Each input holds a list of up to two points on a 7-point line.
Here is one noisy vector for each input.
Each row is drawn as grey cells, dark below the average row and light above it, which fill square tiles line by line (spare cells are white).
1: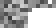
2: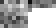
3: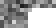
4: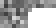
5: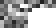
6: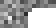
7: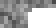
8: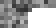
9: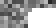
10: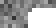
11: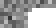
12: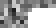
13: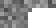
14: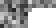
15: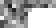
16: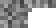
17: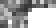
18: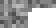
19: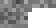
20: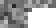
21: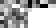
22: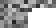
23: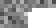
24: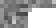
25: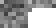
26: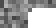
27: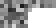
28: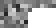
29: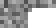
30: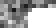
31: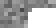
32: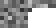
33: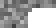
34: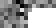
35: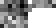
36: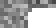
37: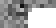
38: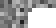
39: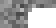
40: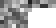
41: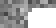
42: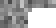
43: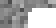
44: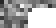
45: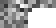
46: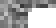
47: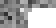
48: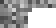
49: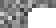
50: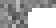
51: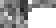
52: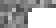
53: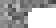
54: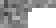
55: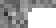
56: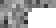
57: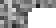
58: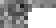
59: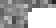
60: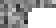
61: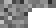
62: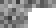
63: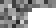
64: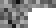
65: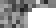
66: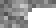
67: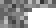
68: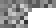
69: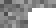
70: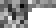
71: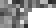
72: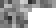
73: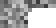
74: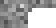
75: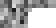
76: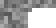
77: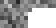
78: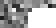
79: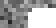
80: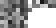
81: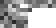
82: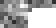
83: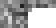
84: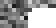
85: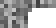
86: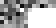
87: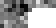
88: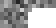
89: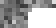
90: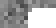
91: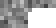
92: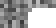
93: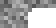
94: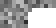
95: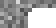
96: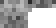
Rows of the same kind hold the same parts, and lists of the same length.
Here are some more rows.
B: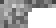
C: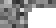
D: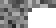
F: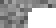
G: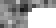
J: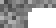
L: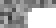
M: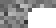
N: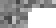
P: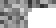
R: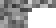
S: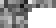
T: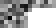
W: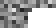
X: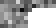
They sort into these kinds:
B, C, D, F, N, W
G, T, X
J, L, M, P, R, S

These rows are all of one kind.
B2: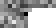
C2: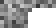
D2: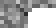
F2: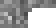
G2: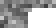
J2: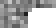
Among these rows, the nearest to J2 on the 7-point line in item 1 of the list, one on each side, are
D2 and F2.
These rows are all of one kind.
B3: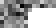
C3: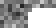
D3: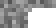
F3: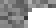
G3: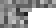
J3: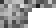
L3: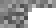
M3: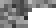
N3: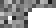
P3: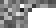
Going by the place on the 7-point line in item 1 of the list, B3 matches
F3, L3 and P3.
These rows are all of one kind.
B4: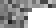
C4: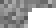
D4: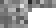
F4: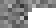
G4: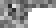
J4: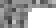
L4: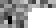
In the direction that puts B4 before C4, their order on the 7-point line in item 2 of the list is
D4, B4, G4, C4, F4, J4, L4.
